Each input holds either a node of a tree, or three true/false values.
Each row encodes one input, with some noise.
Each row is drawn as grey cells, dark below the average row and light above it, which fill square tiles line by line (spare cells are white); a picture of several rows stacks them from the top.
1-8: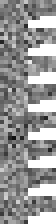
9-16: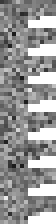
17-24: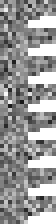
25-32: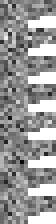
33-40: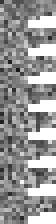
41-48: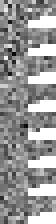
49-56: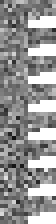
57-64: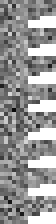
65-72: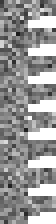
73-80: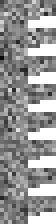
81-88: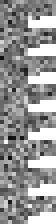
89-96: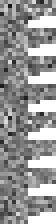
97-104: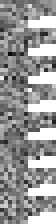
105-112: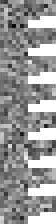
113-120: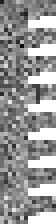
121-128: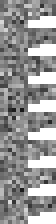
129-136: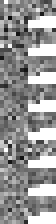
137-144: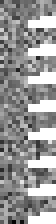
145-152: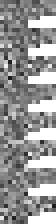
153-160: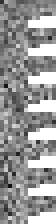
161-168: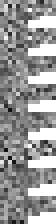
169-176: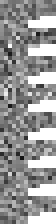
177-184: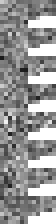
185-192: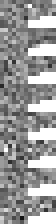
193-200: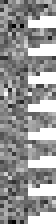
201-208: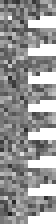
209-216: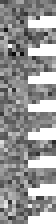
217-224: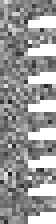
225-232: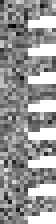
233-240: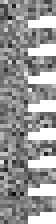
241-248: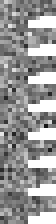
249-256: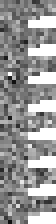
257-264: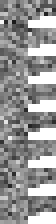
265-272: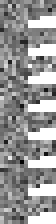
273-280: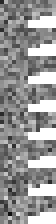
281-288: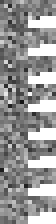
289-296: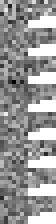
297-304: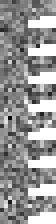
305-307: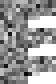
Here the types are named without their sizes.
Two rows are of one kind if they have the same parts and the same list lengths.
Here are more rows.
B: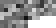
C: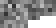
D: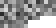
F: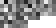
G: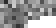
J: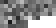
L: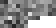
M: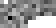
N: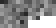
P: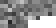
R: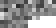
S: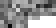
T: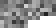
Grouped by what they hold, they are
B, G, J, L, N, P, R, S, T
C, D, F, M

